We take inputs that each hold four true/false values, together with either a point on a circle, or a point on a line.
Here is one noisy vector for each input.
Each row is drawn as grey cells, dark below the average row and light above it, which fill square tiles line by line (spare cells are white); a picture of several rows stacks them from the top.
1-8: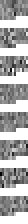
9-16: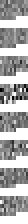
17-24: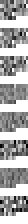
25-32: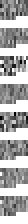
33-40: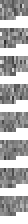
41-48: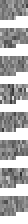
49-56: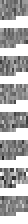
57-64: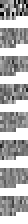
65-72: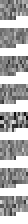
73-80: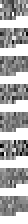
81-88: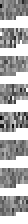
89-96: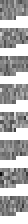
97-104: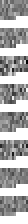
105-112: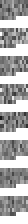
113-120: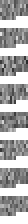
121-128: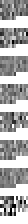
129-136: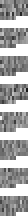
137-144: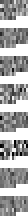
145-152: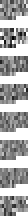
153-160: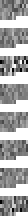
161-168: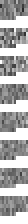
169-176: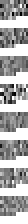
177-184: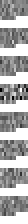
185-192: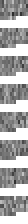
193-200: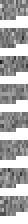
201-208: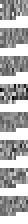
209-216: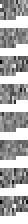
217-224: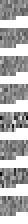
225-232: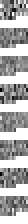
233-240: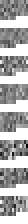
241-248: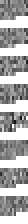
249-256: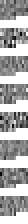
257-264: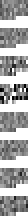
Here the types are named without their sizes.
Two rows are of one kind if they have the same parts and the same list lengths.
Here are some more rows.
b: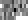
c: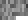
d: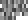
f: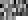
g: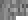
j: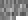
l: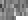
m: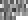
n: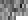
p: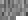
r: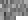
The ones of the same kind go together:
b, c, f, n, p
d, g, j, l, m, r

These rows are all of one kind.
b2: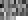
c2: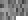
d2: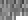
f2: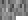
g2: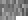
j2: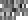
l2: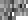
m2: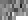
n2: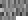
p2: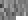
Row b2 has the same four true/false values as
d2, g2 and j2.
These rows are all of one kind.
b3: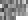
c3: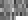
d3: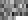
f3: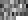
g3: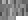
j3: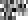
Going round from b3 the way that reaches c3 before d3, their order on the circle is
b3, c3, f3, d3, g3, j3.
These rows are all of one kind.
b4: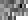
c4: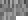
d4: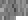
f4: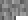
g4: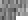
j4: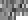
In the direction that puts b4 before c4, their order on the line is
g4, f4, j4, b4, d4, c4.
